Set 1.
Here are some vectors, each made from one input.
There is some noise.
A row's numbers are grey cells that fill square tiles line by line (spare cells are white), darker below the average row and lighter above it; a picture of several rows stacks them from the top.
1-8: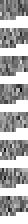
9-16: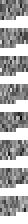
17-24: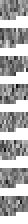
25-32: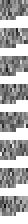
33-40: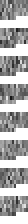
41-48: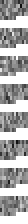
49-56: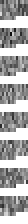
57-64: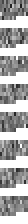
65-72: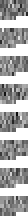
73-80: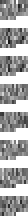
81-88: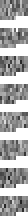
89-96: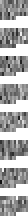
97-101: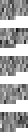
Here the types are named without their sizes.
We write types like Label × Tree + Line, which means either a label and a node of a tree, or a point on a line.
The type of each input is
Bool × Label.
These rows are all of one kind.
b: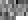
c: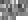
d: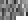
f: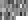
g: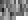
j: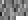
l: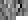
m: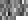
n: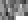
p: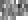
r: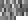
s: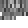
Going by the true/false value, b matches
f, j and n.
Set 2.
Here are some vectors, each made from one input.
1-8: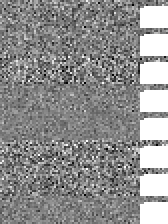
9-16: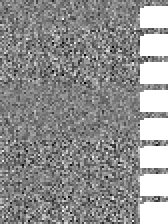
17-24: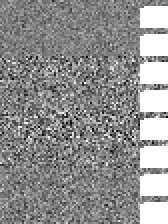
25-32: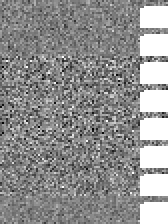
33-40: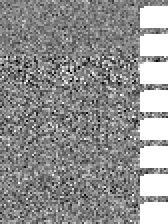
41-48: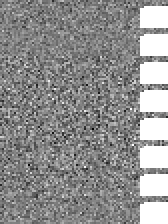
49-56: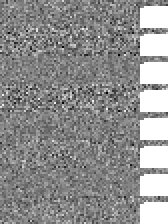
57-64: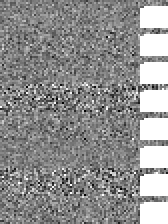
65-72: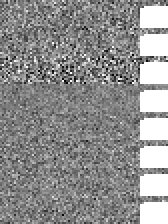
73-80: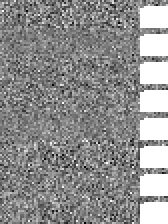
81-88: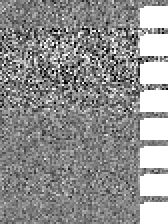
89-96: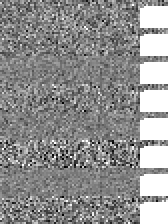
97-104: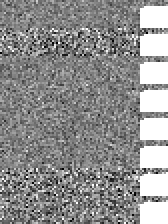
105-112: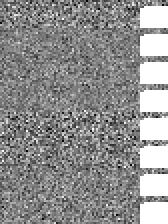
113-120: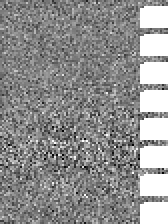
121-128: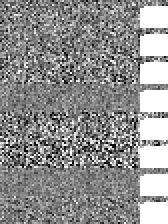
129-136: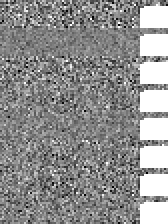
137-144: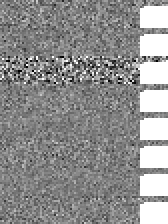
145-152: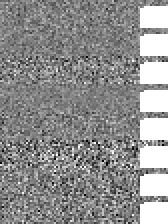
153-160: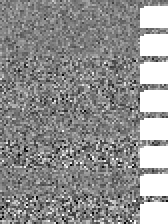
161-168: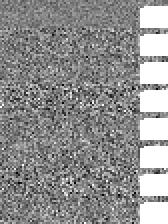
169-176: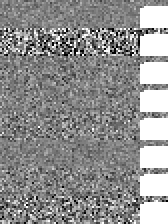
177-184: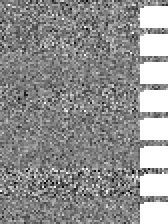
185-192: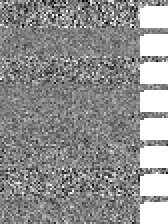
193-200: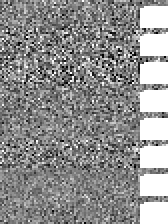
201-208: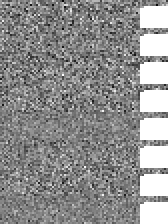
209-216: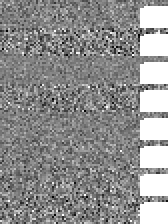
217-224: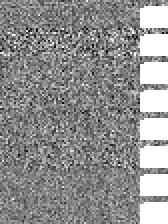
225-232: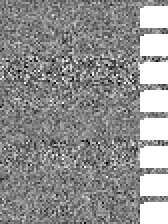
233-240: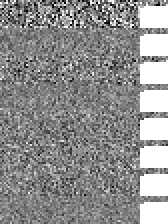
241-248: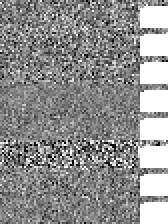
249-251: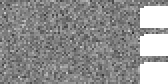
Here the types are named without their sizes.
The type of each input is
(Bool × Bool × Bool × Bool × Bool + Unit) × Tree.
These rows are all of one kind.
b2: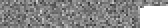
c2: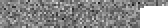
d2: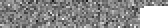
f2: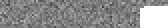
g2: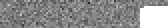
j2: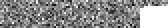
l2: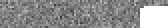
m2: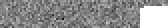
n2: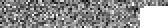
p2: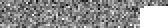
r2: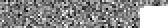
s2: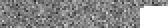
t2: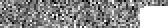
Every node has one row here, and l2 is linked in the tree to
g2 and j2.
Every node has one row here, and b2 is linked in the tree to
f2 and j2.
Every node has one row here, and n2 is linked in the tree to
m2 and r2.
